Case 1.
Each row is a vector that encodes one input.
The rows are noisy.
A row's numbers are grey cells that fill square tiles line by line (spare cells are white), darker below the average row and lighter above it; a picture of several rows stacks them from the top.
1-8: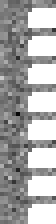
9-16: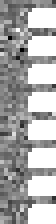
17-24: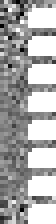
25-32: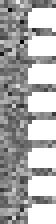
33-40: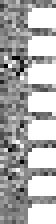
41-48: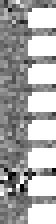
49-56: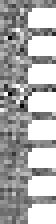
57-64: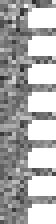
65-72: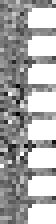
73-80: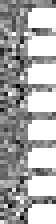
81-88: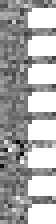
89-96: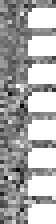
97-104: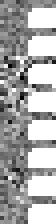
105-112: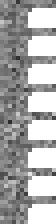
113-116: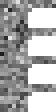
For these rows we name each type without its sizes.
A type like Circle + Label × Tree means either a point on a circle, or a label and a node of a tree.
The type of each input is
Bool × Circle + Tree.
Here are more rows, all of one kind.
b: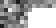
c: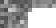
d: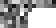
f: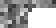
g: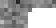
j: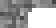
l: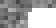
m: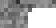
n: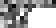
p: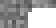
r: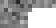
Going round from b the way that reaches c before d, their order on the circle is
b, n, g, m, r, j, f, p, c, d, l.
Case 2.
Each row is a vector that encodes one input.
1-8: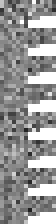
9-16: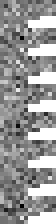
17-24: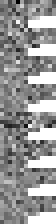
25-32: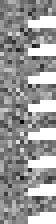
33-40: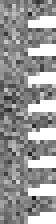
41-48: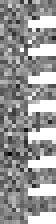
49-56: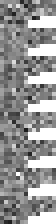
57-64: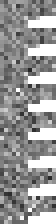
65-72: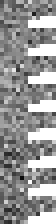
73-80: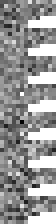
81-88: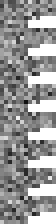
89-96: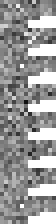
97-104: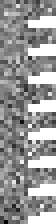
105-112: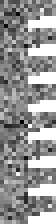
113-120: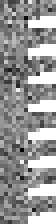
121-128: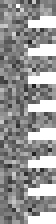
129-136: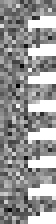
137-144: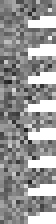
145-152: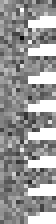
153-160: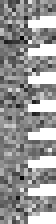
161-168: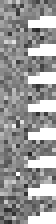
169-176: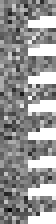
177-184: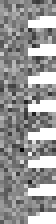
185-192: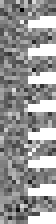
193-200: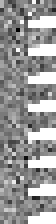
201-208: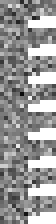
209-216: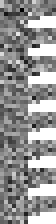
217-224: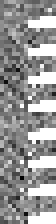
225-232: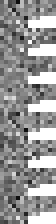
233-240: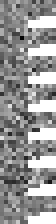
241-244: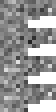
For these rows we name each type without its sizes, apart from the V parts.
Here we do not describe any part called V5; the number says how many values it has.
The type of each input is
(Bool × Bool × Bool + V5) × Line.
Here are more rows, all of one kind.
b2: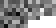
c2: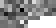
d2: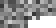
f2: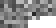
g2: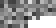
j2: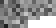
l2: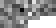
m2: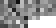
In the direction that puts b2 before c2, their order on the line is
b2, c2, j2, l2, f2, d2, g2, m2.
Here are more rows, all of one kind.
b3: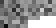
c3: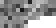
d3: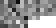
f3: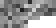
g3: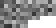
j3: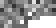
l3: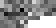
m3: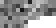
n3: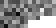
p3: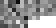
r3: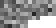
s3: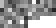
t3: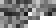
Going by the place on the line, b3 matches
c3, g3 and m3.
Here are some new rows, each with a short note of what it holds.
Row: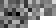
a point on a line and a value of V5
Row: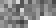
a point on a line and three true/false values
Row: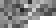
a point on a line and a value of V5
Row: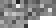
a point on a line and three true/false values
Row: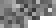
a point on a line and three true/false values
